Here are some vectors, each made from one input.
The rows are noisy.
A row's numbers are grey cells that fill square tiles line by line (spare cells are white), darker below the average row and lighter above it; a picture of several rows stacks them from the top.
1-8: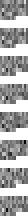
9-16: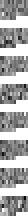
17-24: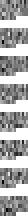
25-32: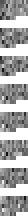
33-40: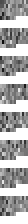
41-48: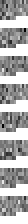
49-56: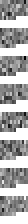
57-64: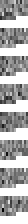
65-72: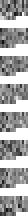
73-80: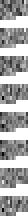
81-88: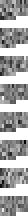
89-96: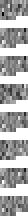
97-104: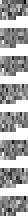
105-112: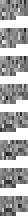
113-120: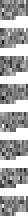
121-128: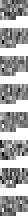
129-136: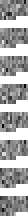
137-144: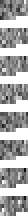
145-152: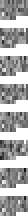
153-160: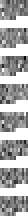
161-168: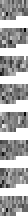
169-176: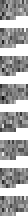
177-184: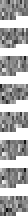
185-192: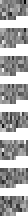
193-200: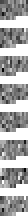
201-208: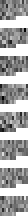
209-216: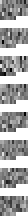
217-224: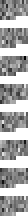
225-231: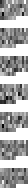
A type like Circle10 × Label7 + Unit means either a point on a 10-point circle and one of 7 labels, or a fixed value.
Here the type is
Bool × Circle6 + Label7.
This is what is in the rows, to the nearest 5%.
About 50% of them hold a point on a 6-point circle and a true/false value. The rest hold one of 7 labels.
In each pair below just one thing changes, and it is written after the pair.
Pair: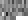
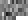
the true/false value
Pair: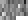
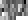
the place on the 6-point circle
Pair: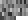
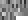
the true/false value
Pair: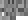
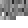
the place on the 6-point circle
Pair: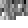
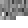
the place on the 6-point circle
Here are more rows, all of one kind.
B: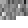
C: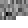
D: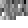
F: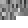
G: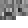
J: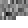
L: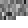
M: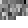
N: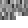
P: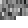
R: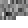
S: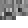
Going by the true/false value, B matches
D, F and N.
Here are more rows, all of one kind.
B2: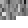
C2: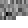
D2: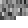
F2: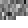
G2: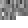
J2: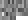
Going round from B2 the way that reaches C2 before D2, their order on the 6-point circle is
B2, F2, C2, J2, G2, D2.
